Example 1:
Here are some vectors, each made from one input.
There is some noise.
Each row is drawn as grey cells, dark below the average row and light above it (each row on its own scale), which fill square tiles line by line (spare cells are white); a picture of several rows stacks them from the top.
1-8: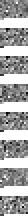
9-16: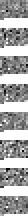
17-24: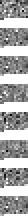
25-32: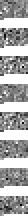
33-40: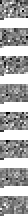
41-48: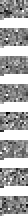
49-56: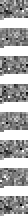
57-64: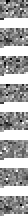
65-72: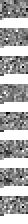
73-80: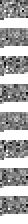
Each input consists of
one of 8 labels.
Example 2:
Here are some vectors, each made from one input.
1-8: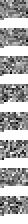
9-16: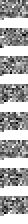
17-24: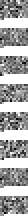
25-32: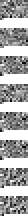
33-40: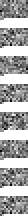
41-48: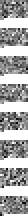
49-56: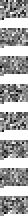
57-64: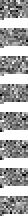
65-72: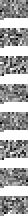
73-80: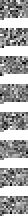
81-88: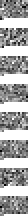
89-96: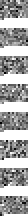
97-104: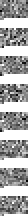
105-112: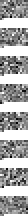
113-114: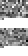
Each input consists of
one of 8 labels.
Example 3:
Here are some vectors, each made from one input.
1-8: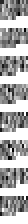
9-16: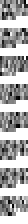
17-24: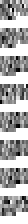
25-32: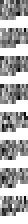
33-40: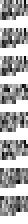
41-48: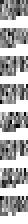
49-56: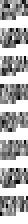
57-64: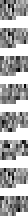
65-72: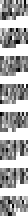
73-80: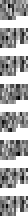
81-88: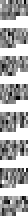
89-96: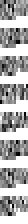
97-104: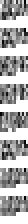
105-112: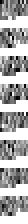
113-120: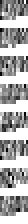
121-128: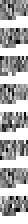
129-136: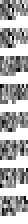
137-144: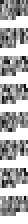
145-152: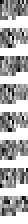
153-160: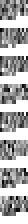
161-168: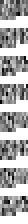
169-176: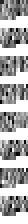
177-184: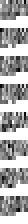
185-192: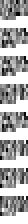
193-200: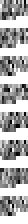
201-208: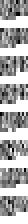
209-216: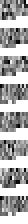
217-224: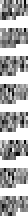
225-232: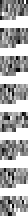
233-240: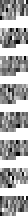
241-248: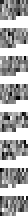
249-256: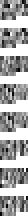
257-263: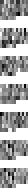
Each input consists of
a point on a 17-point line.
